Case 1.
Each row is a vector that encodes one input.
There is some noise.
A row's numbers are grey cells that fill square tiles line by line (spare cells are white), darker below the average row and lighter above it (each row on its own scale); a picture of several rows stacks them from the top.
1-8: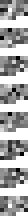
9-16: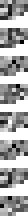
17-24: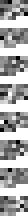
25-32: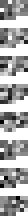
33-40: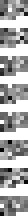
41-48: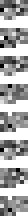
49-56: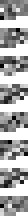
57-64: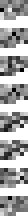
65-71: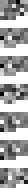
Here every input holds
either a fixed value, or four true/false values.
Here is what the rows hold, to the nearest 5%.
About 10% of them hold a fixed value. The rest hold four true/false values.
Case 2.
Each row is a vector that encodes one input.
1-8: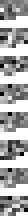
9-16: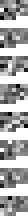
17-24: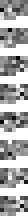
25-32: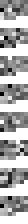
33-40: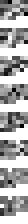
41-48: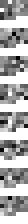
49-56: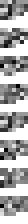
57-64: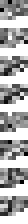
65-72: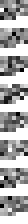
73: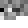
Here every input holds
either a fixed value, or four true/false values.
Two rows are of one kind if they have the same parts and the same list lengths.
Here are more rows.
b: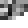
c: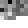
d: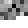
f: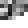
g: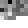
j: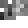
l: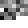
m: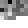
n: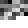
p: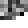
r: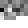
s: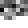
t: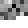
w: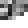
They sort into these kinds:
b, c, f, g, j, l, m, n, p, r, s, w
d, t

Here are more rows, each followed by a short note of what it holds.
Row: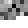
a fixed value
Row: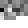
four true/false values
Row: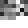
four true/false values
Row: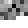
a fixed value
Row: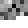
a fixed value
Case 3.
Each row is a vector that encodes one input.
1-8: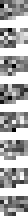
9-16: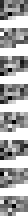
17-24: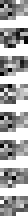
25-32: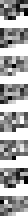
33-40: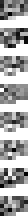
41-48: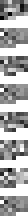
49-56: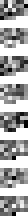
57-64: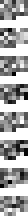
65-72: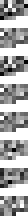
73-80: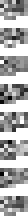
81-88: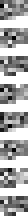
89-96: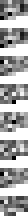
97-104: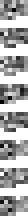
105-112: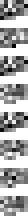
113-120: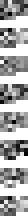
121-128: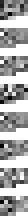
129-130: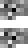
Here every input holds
a point on a 17-point line.
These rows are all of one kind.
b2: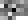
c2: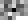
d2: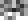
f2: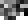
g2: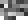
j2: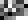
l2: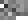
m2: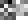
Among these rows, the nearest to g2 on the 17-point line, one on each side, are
d2 and f2.
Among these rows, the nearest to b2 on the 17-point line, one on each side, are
c2 and l2.
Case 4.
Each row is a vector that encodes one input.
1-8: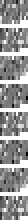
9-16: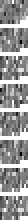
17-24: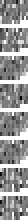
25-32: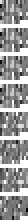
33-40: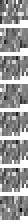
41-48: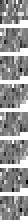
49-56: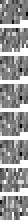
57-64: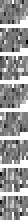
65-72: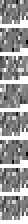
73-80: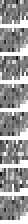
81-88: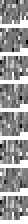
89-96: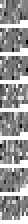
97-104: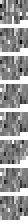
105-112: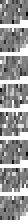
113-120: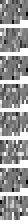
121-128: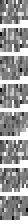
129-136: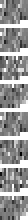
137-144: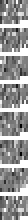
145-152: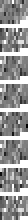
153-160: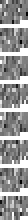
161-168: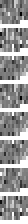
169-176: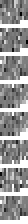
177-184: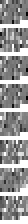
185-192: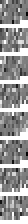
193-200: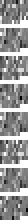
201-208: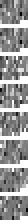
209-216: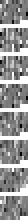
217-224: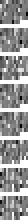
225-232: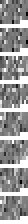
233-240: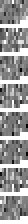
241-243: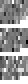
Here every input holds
one of 7 labels.
